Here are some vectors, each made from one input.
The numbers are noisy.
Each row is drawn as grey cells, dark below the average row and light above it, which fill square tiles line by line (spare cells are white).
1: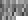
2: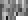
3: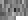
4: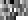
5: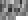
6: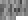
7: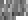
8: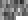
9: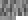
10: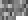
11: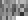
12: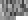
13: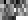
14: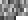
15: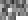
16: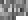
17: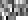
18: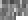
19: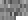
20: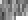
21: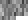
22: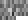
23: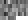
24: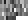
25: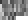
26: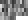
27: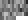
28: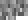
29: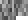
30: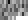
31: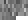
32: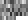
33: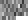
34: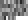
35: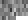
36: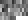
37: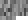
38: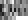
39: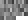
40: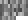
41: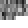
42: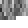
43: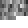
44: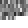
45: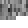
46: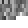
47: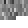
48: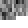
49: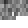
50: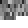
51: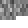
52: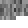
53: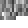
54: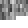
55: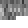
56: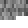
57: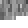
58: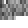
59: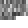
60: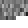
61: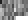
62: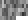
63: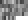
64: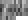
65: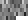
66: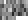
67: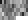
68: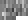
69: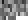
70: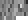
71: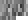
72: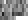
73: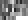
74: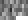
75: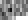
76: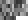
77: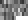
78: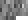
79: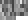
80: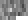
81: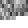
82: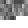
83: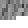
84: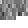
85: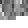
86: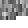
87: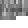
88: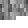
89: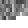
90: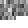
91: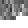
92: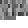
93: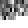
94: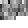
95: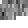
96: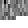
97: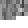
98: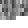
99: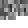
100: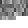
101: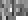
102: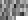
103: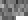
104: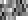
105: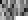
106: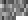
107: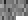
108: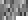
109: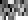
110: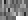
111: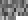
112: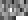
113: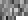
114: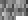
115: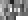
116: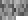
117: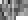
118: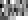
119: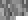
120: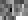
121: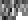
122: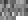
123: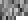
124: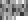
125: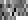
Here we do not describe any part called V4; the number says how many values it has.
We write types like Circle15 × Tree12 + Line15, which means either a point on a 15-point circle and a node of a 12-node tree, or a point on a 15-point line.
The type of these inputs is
(Line7 + V4) × Line9.
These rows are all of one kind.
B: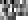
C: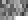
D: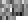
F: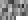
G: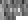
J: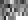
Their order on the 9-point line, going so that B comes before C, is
D, B, J, C, G, F.
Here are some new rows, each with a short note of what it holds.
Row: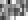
a point on a 7-point line and a point on a 9-point line
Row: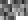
a point on a 9-point line and a value of V4
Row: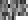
a point on a 7-point line and a point on a 9-point line
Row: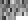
a point on a 7-point line and a point on a 9-point line
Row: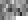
a point on a 9-point line and a value of V4
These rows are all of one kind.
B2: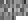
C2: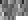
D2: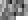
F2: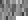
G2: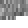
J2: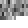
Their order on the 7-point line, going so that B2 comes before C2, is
B2, G2, D2, C2, F2, J2.
